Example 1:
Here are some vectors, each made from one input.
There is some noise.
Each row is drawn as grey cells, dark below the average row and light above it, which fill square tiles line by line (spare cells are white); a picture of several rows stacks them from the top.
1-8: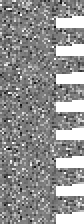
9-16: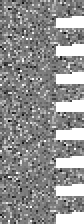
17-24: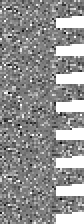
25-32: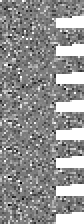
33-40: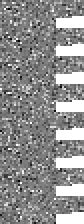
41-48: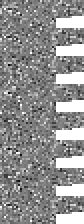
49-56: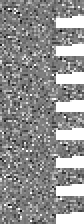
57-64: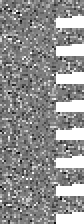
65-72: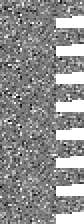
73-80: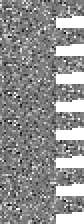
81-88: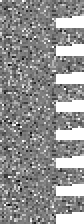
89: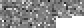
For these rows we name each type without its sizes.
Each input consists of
a node of a tree and a true/false value.
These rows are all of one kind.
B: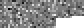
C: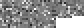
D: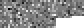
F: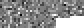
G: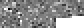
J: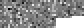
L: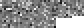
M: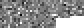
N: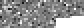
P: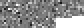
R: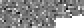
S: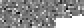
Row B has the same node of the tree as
D, J, R and S.
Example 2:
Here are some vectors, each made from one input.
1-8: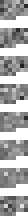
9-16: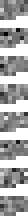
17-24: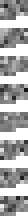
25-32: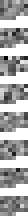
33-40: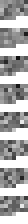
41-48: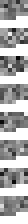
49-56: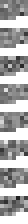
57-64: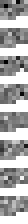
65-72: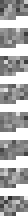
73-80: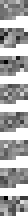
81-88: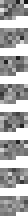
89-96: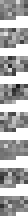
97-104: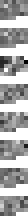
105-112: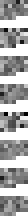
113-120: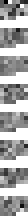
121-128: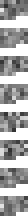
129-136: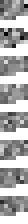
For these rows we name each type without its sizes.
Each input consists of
either a point on a circle and a true/false value, or a fixed value.
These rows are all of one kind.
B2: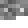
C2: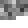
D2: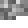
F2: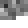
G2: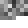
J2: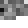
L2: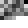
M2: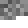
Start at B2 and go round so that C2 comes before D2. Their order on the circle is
B2, F2, C2, D2, L2, J2, G2, M2.
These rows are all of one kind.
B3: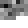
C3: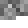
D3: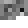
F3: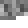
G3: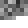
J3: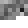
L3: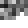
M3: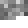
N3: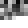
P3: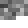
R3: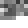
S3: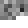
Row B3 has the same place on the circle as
P3 and R3.
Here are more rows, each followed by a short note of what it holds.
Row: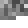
a point on a circle and a true/false value
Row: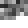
a point on a circle and a true/false value
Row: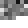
a point on a circle and a true/false value
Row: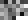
a fixed value
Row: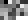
a fixed value
